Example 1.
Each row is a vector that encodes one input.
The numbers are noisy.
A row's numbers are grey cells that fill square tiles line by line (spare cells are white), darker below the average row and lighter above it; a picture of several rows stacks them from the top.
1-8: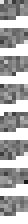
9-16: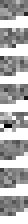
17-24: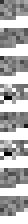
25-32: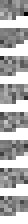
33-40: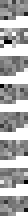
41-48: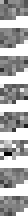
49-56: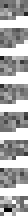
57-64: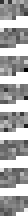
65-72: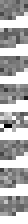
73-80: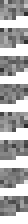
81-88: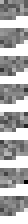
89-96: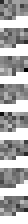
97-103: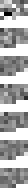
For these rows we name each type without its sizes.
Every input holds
either a fixed value, or three true/false values.
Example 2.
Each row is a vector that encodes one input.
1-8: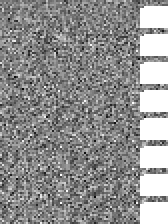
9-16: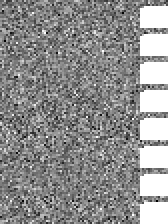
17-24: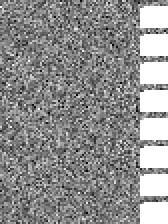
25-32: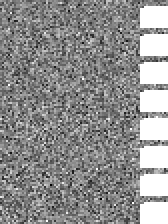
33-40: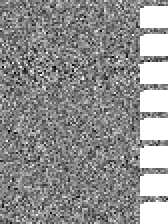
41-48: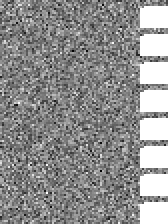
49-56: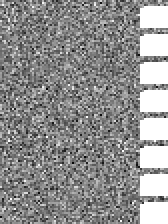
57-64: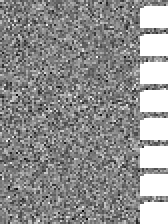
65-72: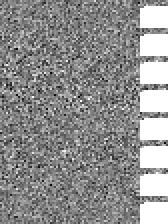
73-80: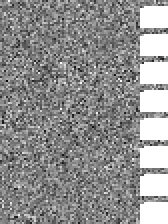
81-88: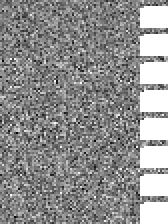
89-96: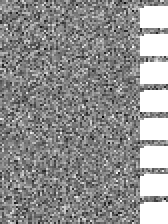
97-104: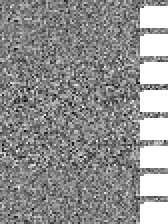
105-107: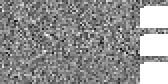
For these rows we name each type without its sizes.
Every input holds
a label.
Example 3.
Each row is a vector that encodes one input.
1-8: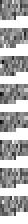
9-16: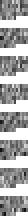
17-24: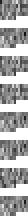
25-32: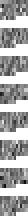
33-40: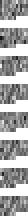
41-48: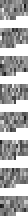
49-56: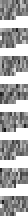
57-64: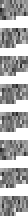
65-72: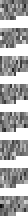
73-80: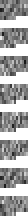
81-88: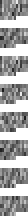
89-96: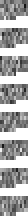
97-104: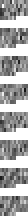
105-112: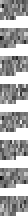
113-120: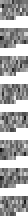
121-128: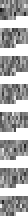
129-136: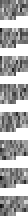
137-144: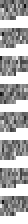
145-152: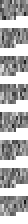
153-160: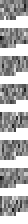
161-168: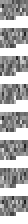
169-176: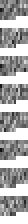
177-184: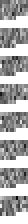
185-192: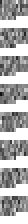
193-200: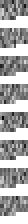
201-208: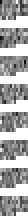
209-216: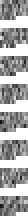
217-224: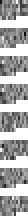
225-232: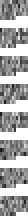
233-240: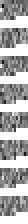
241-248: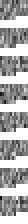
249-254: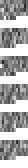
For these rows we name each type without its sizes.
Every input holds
a point on a circle.
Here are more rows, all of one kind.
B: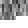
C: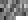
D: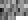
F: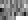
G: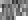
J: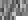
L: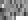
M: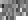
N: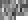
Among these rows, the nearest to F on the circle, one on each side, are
D and L.
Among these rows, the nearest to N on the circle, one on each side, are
L and M.
